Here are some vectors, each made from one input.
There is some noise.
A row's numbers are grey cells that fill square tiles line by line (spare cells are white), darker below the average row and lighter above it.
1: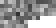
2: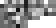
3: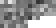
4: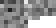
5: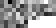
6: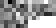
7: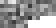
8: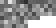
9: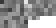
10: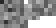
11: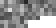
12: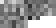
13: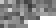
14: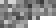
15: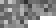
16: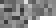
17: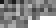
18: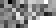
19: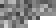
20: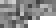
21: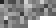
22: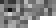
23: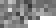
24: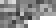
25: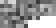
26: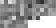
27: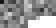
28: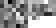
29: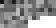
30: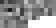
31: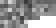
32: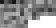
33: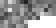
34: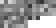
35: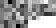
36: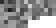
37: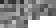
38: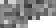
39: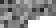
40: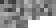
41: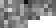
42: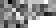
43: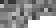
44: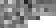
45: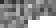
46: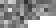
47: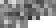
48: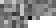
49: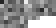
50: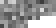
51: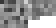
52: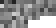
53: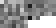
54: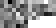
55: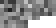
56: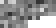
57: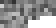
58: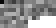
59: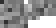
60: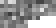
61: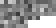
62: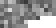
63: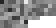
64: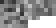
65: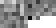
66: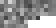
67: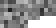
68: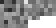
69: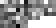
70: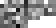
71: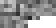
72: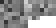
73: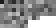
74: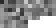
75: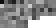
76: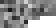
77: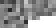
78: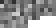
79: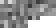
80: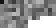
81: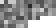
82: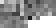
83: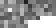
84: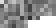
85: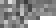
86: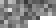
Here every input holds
a true/false value, together with either a fixed value, or a node of an 11-node tree.
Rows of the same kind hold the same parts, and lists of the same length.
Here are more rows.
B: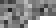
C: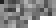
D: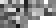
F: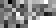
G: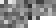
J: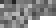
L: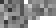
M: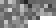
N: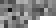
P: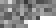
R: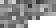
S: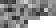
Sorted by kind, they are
B, C, G, J, L, M, N, P, R, S
D, F

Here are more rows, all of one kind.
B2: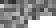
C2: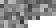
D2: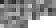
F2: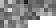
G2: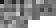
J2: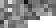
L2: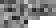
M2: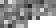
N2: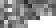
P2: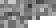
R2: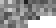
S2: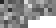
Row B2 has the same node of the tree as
F2, J2, N2 and R2.
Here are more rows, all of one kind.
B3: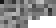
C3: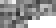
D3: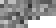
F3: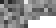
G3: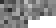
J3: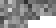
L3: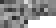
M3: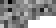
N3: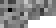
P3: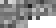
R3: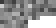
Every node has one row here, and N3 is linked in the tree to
M3.
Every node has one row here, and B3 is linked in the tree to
D3 and J3.
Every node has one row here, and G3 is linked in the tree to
C3, D3 and P3.
